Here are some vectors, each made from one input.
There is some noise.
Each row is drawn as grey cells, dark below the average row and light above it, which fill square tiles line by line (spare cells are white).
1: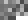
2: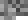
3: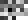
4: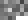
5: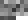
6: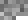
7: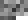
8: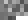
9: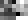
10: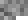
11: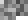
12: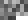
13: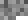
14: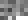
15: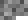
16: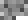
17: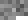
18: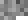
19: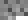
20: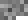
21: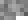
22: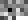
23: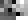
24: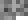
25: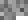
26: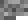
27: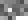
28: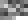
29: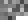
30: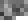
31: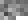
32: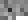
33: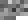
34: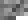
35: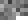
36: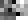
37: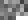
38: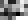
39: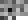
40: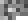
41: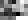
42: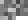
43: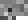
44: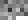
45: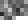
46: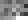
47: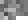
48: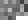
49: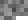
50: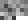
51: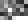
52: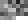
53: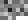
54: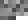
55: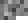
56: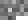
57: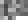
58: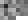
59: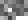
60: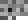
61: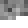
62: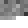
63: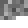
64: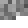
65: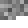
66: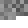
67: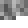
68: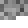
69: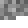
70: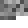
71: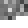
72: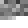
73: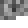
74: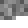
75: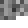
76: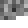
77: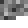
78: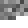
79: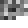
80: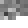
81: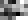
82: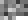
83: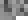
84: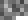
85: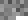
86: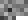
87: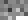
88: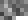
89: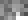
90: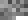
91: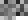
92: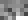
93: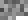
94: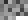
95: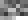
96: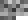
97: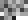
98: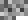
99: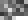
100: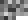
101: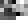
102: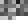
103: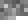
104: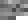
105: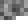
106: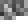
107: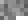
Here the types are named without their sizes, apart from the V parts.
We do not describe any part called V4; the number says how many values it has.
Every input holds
a list of items, each a true/false value and a value of V4.
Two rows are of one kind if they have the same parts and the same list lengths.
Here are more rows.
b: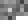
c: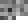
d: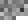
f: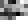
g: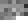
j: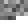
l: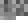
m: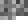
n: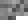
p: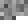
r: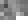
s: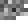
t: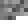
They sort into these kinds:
b, j, n, s, t
c, d, g, l, m, p, r
f

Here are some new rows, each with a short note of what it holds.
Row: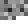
a list of two items
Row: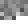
a list of two items
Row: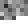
a list of two items
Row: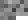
a list of one item
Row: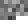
a list of one item
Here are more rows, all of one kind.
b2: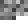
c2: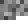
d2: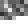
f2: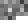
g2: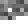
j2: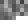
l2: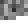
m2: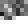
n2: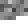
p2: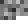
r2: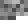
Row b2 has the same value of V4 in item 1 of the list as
d2, g2, j2 and l2.
